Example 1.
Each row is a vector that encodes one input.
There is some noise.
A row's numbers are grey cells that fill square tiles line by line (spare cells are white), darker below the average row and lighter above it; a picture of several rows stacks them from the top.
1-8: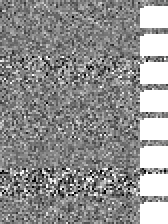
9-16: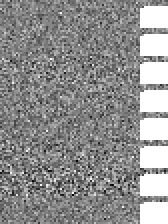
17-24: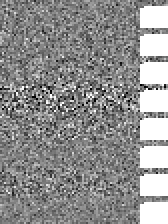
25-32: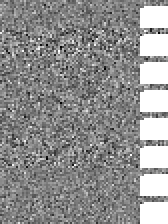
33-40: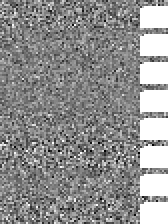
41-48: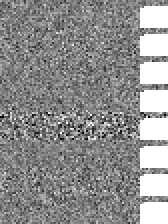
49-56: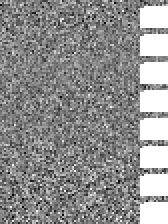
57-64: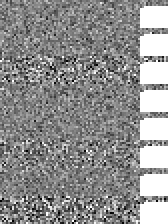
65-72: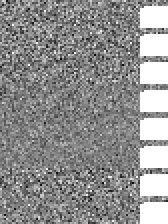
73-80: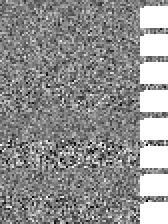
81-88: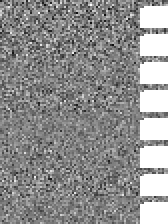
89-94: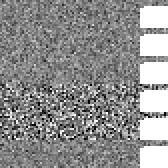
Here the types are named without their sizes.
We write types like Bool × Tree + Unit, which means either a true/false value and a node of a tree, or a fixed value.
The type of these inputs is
Bool × Line × Tree.
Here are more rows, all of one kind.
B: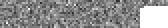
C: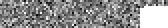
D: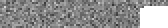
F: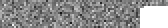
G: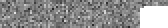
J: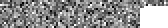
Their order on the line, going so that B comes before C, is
G, F, B, D, C, J.
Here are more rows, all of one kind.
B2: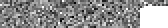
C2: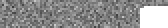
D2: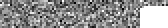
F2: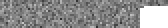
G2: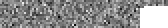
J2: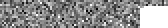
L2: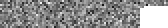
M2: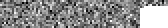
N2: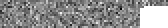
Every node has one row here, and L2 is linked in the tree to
N2.
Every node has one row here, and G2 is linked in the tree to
D2.
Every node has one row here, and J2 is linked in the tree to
C2 and M2.
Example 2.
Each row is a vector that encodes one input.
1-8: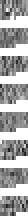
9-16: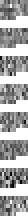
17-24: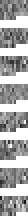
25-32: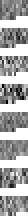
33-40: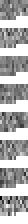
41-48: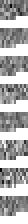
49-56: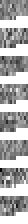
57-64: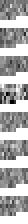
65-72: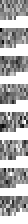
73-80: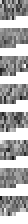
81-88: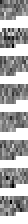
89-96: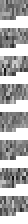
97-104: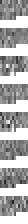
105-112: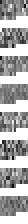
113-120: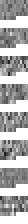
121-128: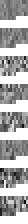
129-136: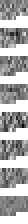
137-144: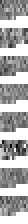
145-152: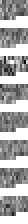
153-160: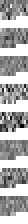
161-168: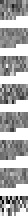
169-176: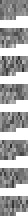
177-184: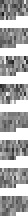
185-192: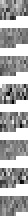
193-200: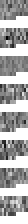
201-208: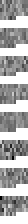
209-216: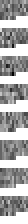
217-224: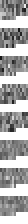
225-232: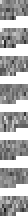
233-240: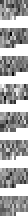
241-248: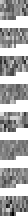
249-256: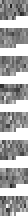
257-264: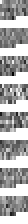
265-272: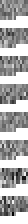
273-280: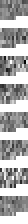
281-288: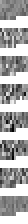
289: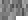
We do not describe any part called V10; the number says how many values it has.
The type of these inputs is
Label6 × Label6 + V10.
